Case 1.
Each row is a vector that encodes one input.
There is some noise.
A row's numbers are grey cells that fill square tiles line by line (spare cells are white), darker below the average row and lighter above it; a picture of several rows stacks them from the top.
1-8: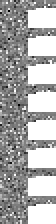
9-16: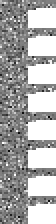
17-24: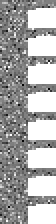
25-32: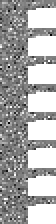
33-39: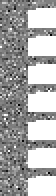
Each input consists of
one of 6 labels and a true/false value.
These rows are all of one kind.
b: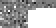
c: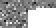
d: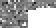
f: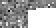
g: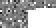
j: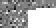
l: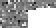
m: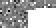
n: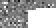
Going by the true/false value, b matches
c, d and l.
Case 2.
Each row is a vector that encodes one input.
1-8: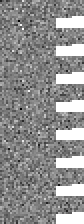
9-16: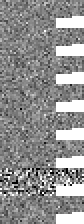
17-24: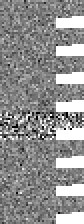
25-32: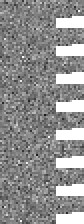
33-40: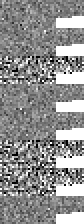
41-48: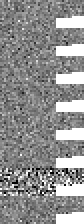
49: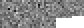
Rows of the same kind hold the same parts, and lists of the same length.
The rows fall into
2 kinds.
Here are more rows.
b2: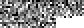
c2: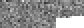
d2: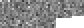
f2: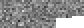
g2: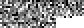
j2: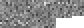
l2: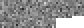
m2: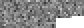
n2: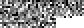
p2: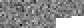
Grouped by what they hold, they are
b2, g2, n2
c2, d2, f2, j2, l2, m2, p2

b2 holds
a fixed value.
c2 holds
one of 4 labels and three true/false values.
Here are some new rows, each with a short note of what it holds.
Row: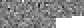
one of 4 labels and three true/false values
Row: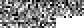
a fixed value
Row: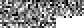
a fixed value
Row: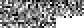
a fixed value
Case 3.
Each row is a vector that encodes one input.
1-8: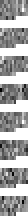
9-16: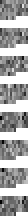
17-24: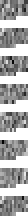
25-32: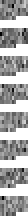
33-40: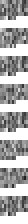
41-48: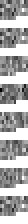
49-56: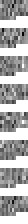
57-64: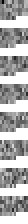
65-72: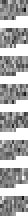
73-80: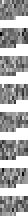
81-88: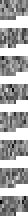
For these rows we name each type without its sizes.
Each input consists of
a label, together with either a fixed value, or a node of a tree.
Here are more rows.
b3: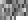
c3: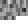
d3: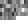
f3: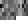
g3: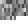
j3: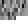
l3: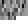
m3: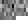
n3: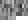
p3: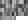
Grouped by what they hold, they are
b3, d3, f3, g3, j3, l3, p3
c3, m3, n3

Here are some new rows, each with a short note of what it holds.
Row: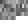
a label and a node of a tree
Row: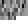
a label
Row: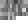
a label and a node of a tree
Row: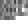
a label and a node of a tree
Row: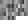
a label and a node of a tree
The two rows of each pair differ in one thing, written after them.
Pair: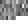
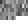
the node of the tree
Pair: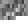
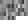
the node of the tree
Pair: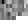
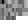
the node of the tree
